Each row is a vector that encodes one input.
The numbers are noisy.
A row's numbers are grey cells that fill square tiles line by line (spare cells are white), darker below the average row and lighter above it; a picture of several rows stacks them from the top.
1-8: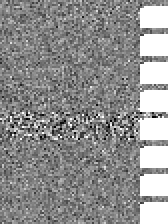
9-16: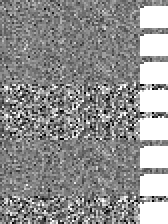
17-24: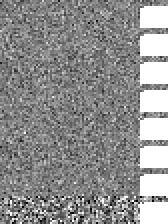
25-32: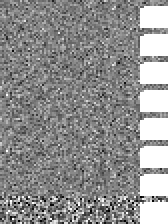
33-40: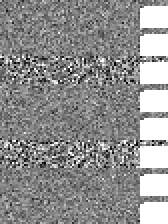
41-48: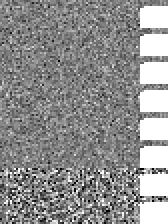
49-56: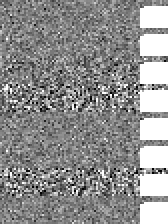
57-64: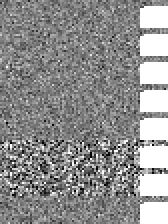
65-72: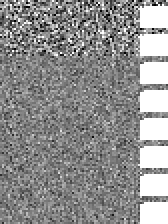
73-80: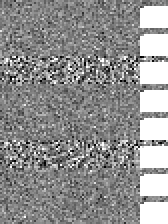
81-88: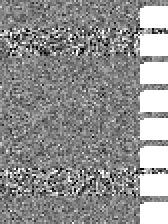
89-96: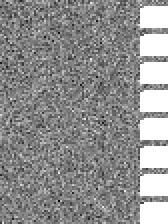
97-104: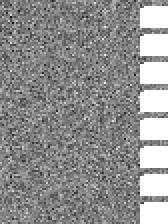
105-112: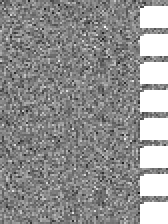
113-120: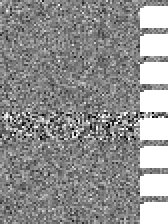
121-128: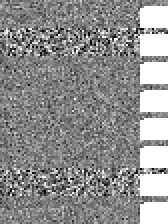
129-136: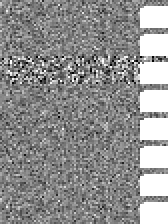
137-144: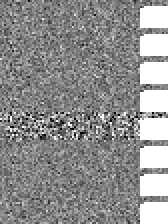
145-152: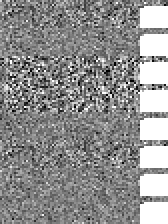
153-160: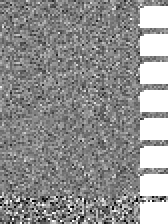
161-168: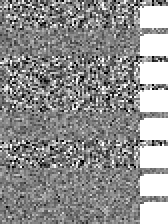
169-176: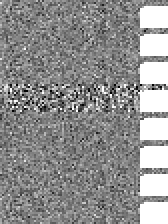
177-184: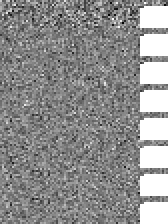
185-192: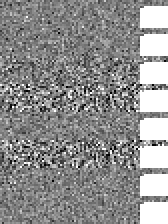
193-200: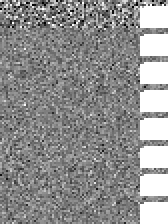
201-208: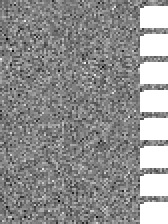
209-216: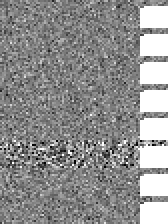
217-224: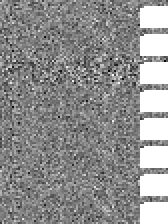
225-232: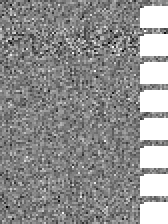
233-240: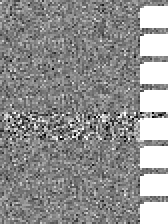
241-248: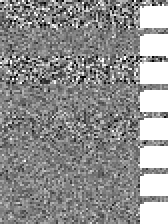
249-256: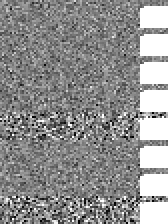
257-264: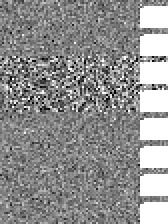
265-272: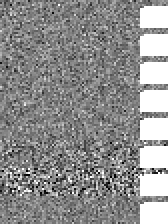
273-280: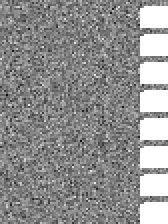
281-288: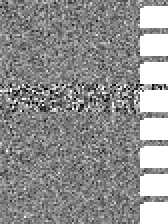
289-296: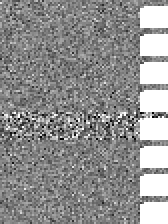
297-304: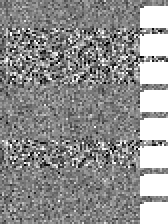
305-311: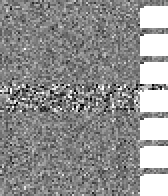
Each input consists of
either one of 9 labels and a node of an 8-node tree, or a list of up to three points on a 9-point line.
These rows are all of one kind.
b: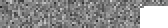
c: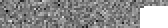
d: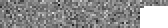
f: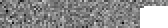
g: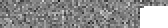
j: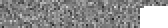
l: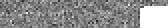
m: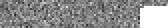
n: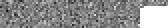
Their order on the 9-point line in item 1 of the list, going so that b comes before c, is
b, n, m, j, d, l, g, c, f.
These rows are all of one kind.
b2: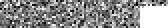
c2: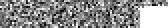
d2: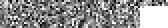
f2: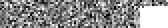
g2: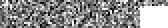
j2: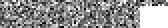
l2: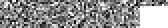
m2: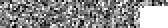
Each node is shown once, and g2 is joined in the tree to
j2.
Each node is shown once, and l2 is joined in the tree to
b2, d2, f2 and j2.
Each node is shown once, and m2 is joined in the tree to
d2.
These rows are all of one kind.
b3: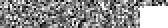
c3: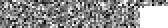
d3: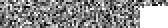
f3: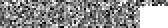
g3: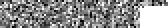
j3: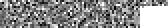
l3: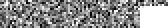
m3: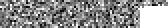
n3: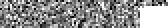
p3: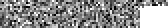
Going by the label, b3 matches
d3, n3 and p3.
